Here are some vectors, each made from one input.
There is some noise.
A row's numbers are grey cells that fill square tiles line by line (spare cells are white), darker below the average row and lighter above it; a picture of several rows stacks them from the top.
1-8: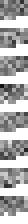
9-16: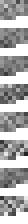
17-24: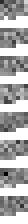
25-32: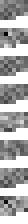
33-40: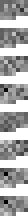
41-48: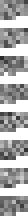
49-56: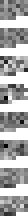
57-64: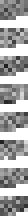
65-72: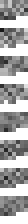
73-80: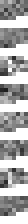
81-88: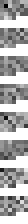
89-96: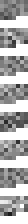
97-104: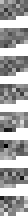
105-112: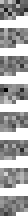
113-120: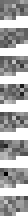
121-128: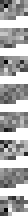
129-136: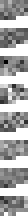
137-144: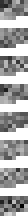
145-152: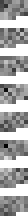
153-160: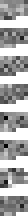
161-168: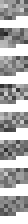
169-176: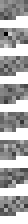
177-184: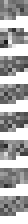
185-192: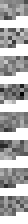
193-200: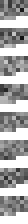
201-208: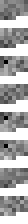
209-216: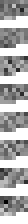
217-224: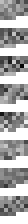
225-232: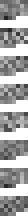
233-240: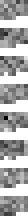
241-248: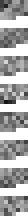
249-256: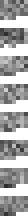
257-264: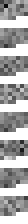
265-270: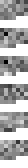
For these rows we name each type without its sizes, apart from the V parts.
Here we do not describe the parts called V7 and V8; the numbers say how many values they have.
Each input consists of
either a true/false value, a value of V7 and a value of V8, or a list of points on a line.
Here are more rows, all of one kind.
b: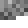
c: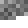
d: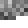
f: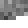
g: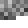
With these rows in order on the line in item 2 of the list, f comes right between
c and d.
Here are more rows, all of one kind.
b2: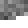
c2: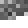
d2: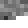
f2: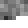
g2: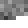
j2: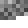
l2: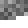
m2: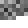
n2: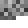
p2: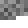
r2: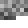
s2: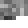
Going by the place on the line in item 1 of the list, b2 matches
c2, f2 and g2.
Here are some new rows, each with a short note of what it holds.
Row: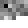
a true/false value, a value of V7 and a value of V8
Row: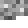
a list of one item
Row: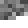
a list of two items
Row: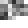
the empty list
